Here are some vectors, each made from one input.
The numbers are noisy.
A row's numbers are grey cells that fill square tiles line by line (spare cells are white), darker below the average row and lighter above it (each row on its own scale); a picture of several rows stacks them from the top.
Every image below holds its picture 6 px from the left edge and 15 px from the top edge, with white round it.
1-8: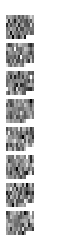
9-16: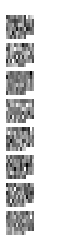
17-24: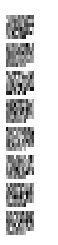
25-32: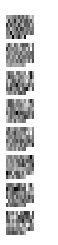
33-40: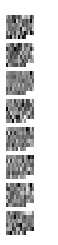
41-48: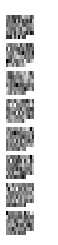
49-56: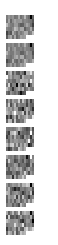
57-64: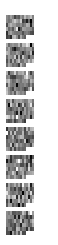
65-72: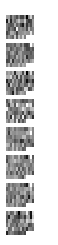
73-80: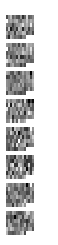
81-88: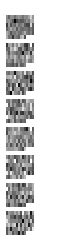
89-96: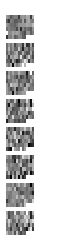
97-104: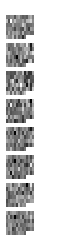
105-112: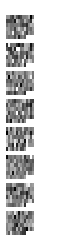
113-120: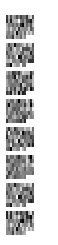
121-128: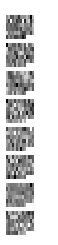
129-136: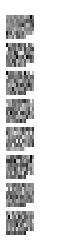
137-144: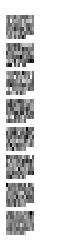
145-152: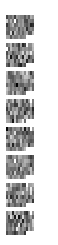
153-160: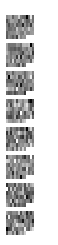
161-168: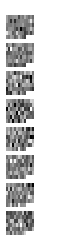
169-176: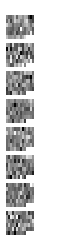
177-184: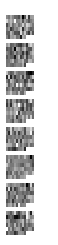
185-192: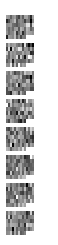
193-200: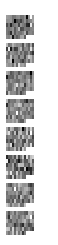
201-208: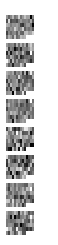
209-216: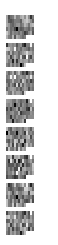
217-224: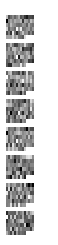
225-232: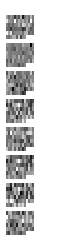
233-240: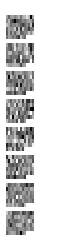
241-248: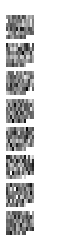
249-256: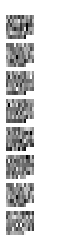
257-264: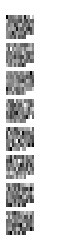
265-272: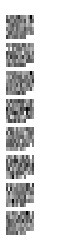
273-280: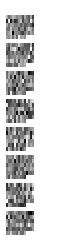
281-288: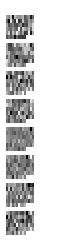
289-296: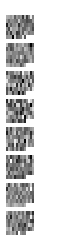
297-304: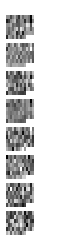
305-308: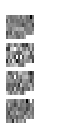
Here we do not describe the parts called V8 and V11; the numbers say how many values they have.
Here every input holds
a point on a 7-point line, a true/false value, a value of V8 and a value of V11.
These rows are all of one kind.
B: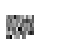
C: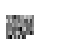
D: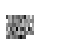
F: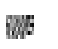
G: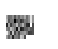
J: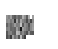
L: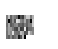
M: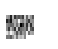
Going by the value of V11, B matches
C and J.
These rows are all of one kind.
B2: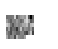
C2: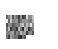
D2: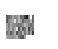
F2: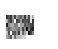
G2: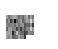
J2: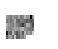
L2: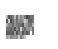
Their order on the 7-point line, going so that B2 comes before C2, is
D2, G2, L2, J2, B2, C2, F2.
